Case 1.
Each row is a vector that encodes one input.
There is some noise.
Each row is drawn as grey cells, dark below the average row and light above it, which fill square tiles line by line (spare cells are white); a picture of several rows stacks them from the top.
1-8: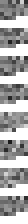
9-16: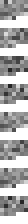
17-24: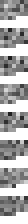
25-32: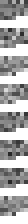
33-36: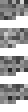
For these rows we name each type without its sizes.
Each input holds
a label.
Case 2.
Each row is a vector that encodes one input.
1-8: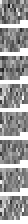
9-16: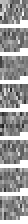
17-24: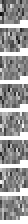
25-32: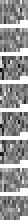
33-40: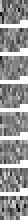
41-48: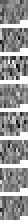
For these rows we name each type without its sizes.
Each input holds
a point on each of two lines.
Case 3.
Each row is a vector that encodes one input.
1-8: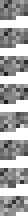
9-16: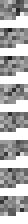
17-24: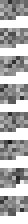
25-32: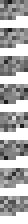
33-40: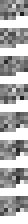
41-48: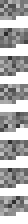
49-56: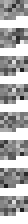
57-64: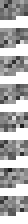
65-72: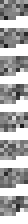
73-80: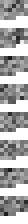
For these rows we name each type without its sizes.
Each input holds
a point on a circle.
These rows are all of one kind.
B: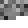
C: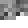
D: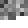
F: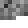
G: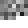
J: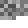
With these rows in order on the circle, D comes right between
G and J.
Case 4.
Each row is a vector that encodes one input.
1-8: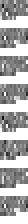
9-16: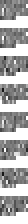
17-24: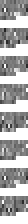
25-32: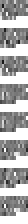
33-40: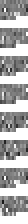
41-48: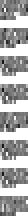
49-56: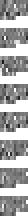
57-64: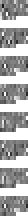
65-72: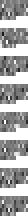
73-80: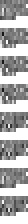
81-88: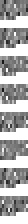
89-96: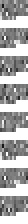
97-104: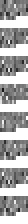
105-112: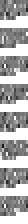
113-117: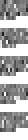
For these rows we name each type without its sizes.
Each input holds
a label.
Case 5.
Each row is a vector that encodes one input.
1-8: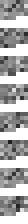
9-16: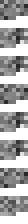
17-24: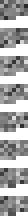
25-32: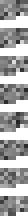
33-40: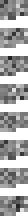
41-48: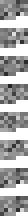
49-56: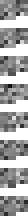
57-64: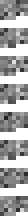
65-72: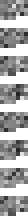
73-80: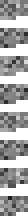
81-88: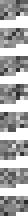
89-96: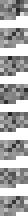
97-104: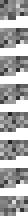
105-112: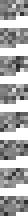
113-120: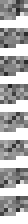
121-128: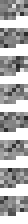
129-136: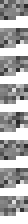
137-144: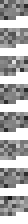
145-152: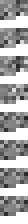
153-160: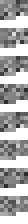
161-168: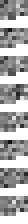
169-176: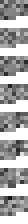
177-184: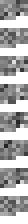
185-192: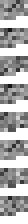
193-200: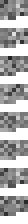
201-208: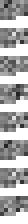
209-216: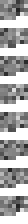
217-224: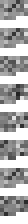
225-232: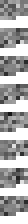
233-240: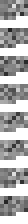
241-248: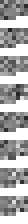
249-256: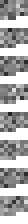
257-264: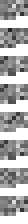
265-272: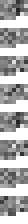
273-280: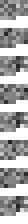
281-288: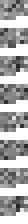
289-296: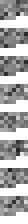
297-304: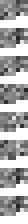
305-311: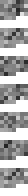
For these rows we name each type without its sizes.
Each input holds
a point on a circle.
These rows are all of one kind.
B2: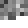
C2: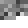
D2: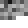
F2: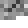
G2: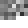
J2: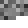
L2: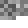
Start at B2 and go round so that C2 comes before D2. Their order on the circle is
B2, L2, F2, C2, D2, J2, G2.
